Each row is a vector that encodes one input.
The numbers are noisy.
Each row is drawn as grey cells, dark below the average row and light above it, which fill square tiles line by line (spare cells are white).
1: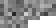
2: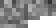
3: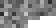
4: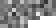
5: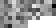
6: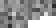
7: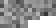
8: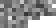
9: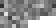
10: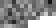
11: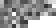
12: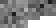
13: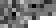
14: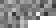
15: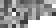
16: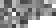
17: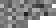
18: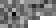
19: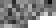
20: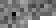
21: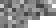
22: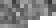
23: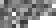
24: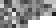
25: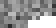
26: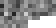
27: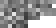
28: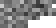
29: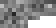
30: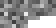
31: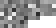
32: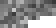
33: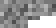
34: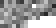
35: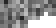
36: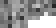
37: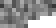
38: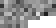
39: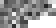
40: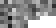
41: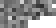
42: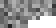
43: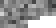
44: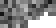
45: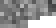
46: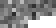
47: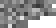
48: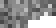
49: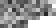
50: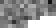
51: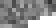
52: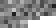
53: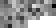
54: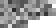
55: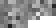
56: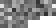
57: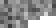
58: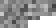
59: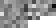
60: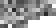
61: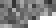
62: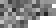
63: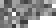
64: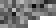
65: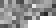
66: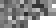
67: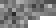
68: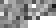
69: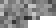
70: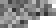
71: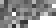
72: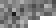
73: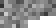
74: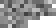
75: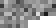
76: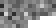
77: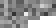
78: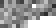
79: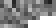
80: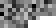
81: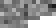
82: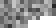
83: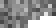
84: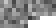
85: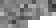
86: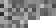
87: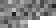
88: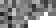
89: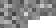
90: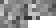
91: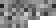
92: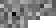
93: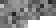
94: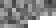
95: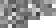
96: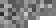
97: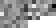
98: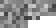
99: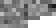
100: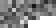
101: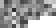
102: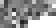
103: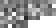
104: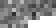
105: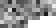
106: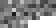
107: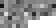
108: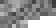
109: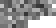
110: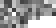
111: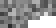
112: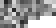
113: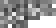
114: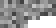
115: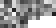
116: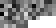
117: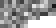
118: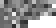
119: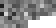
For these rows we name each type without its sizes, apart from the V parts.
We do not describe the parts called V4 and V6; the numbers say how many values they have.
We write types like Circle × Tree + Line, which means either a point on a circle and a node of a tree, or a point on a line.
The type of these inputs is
(Bool × Bool × Bool × Bool + Line × V6) × V4.
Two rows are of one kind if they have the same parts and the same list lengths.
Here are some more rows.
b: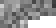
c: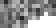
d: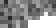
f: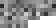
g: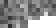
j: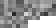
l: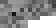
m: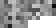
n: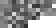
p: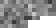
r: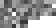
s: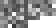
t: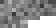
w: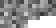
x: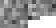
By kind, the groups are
b, c, d, f, g, j, l, m, p, t, w, x
n, r, s

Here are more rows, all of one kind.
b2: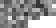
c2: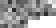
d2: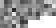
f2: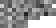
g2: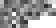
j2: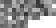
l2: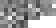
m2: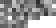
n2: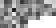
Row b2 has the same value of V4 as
f2, j2 and m2.
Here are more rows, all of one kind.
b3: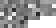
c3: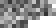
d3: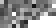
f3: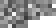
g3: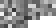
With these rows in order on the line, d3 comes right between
b3 and c3.
